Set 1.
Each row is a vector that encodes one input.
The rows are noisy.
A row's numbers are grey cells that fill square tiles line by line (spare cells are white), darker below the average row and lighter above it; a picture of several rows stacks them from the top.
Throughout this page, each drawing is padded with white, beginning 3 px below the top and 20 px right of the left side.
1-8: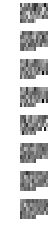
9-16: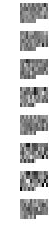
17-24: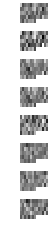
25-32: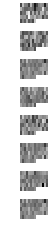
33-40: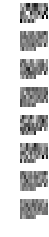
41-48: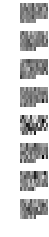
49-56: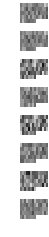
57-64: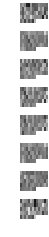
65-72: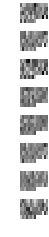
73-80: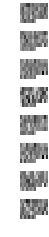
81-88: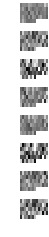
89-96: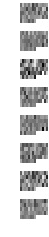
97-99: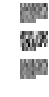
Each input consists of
either a point on a 4-point line, or a point on a 13-point line.
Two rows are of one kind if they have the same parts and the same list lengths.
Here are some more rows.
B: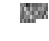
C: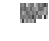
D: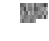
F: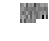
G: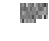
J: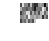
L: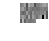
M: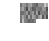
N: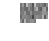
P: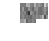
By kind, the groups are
B
C, D, F, G, J, L, M, N, P

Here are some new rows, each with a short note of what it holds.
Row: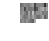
a point on a 13-point line
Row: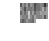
a point on a 13-point line
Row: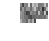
a point on a 13-point line
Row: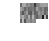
a point on a 13-point line
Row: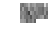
a point on a 13-point line
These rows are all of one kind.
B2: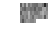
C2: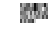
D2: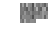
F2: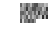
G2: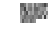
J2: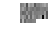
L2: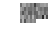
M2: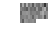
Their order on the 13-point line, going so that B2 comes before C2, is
L2, J2, F2, D2, M2, B2, G2, C2.
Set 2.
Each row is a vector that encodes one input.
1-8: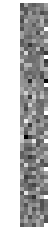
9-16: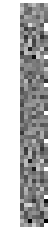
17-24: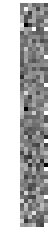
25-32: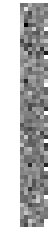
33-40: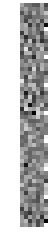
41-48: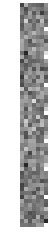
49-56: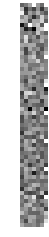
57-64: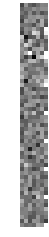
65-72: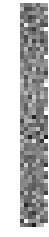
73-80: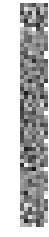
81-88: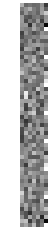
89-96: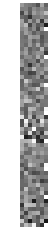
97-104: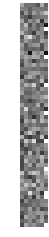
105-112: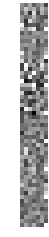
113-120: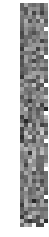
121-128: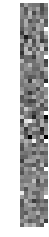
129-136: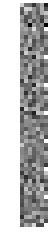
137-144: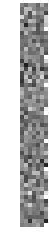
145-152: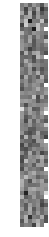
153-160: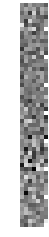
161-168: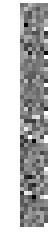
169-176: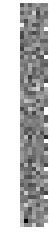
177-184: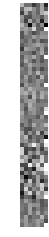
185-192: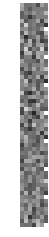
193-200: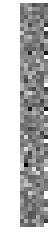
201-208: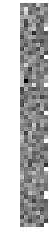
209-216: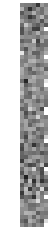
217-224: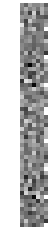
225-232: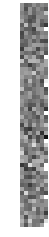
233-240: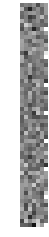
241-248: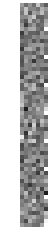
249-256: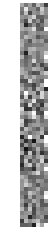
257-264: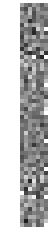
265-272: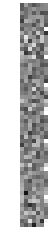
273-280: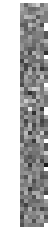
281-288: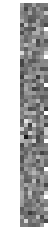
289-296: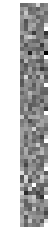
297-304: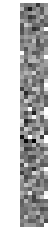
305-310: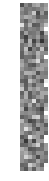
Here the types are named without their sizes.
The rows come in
2 kinds.
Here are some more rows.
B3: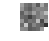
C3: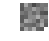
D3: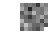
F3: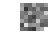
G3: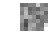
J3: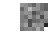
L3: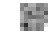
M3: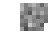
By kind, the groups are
B3, C3, D3, F3, J3
G3, L3, M3

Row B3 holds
a point on a line.
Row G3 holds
a node of a tree.
